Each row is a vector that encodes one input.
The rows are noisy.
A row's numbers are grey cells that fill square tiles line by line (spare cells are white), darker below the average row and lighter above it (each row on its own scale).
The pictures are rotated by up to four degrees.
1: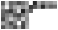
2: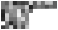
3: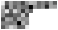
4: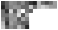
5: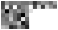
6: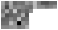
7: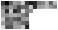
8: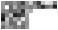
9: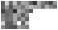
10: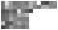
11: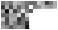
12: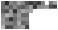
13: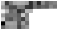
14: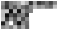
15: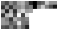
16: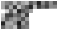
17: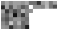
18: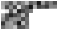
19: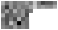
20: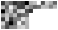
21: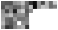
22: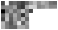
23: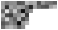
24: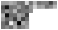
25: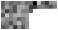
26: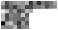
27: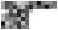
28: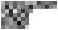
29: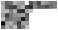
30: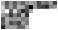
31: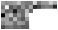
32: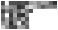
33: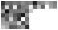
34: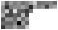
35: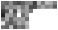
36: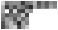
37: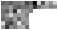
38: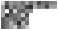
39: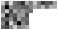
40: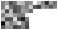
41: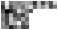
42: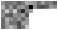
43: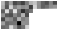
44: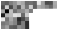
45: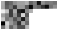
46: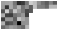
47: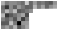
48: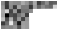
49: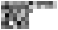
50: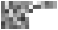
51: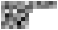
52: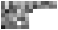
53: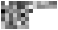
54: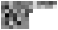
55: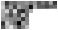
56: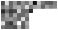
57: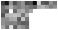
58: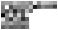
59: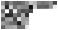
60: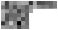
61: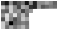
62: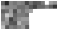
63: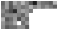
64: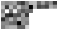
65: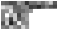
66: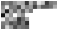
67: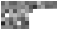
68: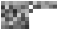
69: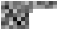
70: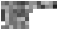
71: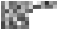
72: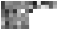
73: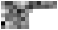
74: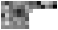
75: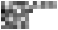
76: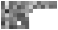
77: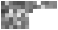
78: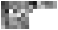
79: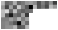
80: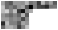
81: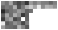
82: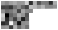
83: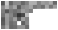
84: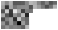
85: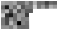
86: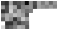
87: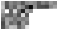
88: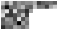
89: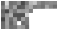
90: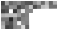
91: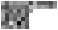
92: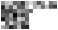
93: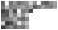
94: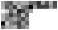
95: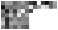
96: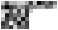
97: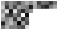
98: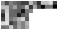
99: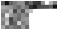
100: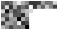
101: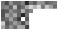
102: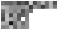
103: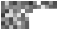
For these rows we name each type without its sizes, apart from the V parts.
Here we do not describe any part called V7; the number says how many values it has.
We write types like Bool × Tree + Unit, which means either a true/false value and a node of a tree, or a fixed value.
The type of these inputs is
(Circle × Label + Unit) × V7.
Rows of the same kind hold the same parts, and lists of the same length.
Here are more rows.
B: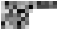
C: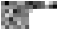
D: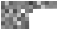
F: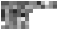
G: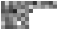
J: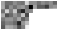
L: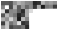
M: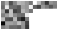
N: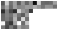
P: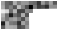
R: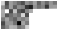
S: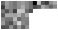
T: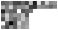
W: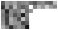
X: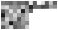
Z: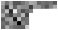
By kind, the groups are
B, J, P, R, Z
C, D, F, G, L, M, N, S, T, W, X

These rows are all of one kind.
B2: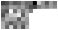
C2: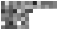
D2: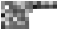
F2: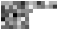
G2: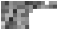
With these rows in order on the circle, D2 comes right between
B2 and F2.
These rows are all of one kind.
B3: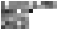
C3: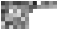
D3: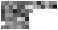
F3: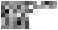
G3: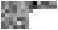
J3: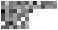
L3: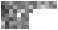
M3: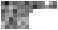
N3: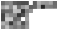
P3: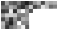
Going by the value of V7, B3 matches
G3 and N3.
